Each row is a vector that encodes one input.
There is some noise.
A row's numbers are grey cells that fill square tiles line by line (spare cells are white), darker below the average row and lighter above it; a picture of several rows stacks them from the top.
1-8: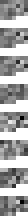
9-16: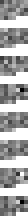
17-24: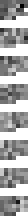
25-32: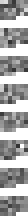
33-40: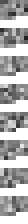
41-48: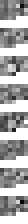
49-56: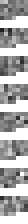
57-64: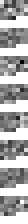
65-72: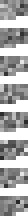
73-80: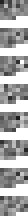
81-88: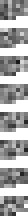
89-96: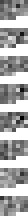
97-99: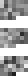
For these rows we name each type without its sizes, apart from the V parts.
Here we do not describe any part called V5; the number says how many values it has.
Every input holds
a point on a line and a true/false value, together with either a point on a line, or a value of V5.
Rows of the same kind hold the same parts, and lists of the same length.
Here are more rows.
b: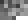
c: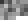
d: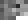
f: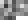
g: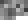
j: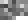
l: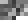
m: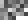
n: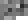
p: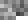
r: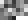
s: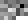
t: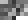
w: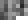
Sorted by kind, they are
b, c, d, g
f, j, l, m, n, p, r, s, t, w

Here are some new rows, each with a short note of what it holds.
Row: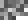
a point on a line, a true/false value and a value of V5
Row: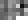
a point on a line, a true/false value and a value of V5
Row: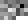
a point on a line, a true/false value and a value of V5
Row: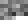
a point on a line, a true/false value and a value of V5
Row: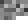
a point on each of two lines and a true/false value
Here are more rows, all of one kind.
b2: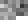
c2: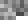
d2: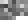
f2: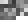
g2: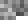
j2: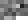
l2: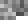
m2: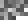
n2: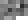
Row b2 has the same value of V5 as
c2, g2 and l2.
